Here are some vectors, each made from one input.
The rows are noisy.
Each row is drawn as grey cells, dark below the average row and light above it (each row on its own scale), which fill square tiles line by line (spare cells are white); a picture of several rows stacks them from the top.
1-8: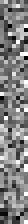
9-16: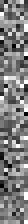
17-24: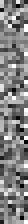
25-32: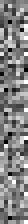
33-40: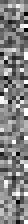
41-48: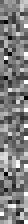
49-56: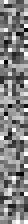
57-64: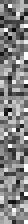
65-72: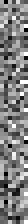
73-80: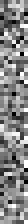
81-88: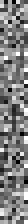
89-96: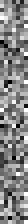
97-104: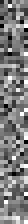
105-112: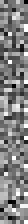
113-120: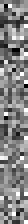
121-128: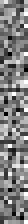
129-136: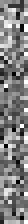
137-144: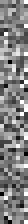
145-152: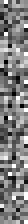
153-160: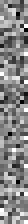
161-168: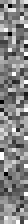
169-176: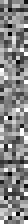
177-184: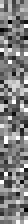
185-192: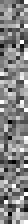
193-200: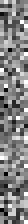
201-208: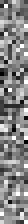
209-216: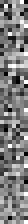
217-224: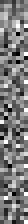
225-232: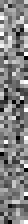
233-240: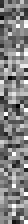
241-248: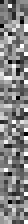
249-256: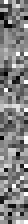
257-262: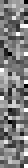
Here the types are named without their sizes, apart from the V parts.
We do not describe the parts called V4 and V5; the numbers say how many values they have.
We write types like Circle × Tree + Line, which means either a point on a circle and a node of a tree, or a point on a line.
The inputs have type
Label × V4 + List(Bool × V5) + Tree.
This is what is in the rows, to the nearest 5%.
About 30% of them hold a label and a value of V4. About 15% of them hold a node of a tree. The rest are lists of items, each a true/false value and a value of V5.
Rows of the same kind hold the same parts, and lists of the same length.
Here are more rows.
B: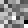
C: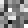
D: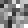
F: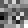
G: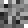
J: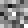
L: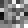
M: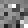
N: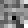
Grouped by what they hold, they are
B, C, J
D, N
F, L
G
M

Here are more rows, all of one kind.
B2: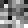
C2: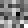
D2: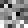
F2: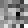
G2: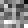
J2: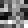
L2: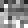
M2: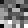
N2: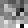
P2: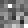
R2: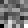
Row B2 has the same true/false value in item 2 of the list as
C2 and P2.
